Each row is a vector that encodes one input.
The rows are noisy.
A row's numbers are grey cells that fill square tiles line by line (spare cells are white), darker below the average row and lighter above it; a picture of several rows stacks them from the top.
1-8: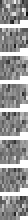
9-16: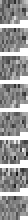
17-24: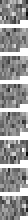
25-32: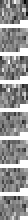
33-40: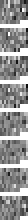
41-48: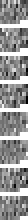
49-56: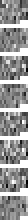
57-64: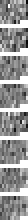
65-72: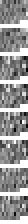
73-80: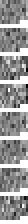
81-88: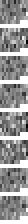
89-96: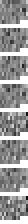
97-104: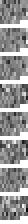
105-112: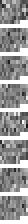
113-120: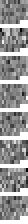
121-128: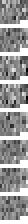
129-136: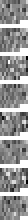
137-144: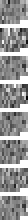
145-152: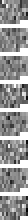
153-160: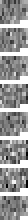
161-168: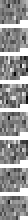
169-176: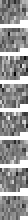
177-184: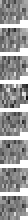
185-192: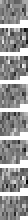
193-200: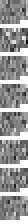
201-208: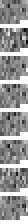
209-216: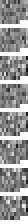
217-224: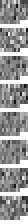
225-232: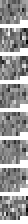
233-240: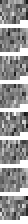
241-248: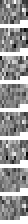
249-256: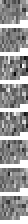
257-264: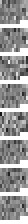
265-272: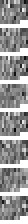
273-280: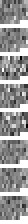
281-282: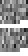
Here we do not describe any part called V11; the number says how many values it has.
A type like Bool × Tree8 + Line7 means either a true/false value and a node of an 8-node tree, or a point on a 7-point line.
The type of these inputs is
Bool × Line7 × Tree8 + V11 × V11.
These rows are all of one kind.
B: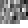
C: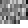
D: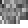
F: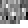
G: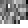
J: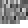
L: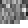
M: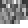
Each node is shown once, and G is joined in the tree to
B and J.
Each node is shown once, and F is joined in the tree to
C.
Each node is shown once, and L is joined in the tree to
D and J.
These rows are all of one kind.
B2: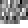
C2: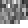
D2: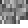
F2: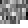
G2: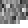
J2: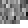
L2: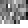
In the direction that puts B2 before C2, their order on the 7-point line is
L2, D2, F2, J2, B2, G2, C2.
